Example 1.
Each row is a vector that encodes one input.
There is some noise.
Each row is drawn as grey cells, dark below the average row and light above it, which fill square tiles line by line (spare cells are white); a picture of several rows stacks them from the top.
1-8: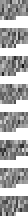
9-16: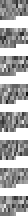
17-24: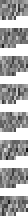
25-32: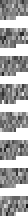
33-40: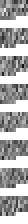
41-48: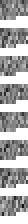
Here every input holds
four true/false values.
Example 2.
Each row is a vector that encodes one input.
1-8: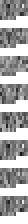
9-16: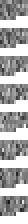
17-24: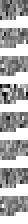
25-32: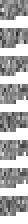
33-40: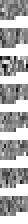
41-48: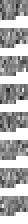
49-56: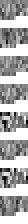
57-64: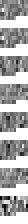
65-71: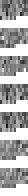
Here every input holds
either a point on an 8-point circle, or a fixed value.
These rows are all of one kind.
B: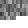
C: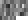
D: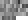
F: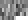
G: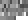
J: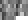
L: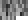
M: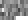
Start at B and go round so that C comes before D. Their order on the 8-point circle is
B, C, L, G, D, J, F, M.
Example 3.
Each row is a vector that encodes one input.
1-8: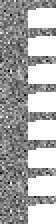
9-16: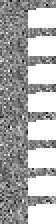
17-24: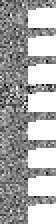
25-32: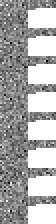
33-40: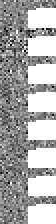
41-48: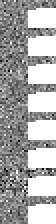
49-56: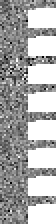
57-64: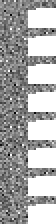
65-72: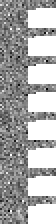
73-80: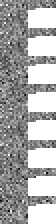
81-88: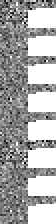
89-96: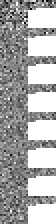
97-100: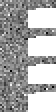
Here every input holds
either a fixed value, or three true/false values.
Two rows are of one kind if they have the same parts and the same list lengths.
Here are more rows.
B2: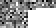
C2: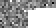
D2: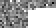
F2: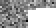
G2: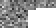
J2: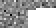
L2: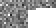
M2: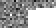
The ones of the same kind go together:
B2
C2, D2, F2, G2, J2, L2, M2

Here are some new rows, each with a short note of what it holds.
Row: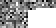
a fixed value
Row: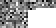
a fixed value
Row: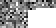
a fixed value
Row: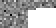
three true/false values
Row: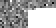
three true/false values
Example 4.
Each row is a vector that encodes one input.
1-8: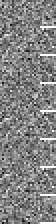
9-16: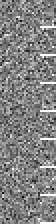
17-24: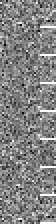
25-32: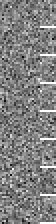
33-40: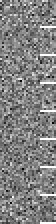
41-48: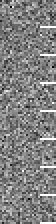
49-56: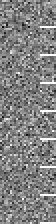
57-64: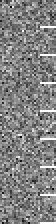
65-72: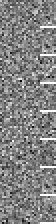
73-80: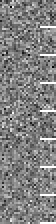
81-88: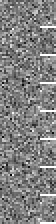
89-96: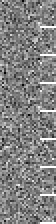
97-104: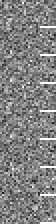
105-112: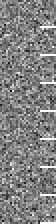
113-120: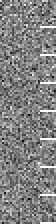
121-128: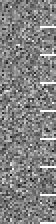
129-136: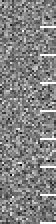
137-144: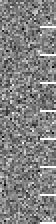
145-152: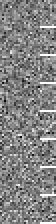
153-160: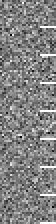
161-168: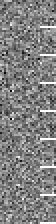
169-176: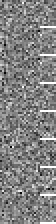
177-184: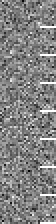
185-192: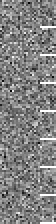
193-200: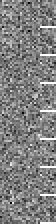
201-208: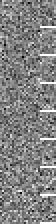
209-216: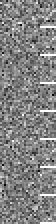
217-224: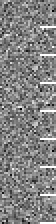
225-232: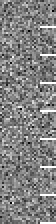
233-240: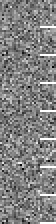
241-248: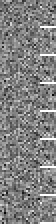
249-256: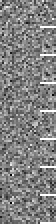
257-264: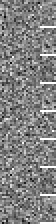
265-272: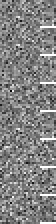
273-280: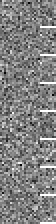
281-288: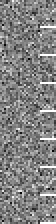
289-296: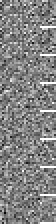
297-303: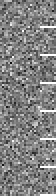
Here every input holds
a point on a 19-point line.
